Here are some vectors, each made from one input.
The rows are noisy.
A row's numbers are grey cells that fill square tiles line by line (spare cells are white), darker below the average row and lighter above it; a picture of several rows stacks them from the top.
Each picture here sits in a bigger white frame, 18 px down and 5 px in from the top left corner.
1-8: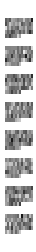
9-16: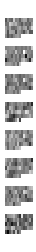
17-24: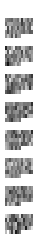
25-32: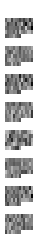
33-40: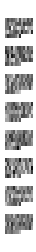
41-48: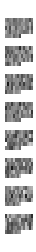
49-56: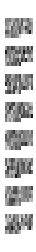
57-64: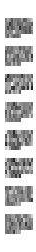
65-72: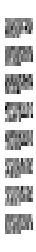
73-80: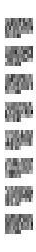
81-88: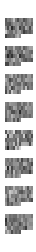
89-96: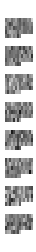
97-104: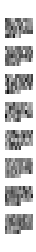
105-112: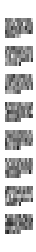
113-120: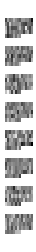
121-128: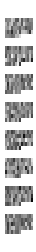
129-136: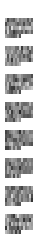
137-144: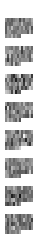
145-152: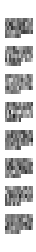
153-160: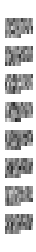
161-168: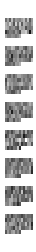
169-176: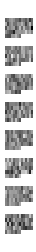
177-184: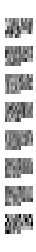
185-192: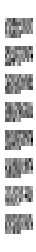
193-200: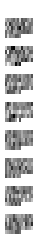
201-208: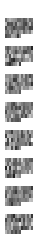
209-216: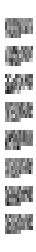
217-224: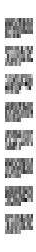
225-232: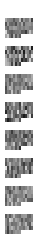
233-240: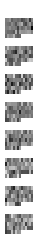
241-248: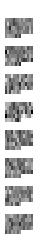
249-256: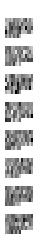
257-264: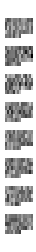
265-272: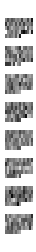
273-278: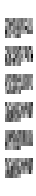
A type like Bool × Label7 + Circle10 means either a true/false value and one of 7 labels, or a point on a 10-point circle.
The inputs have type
Line13 × Tree9 × (Tree9 × Tree9 + Unit).
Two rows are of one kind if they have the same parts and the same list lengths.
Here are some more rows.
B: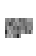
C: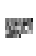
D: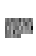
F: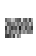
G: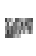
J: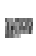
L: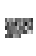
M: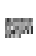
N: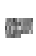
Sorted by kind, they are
B, D, F, N
C, G, J, L, M

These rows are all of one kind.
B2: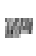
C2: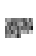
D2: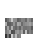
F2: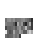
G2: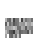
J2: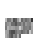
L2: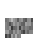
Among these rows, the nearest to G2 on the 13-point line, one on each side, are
F2 and J2.
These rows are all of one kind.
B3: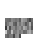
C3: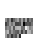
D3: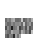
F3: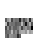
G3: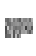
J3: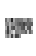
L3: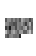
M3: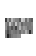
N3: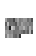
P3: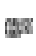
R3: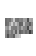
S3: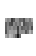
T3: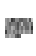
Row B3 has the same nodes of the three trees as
D3 and G3.
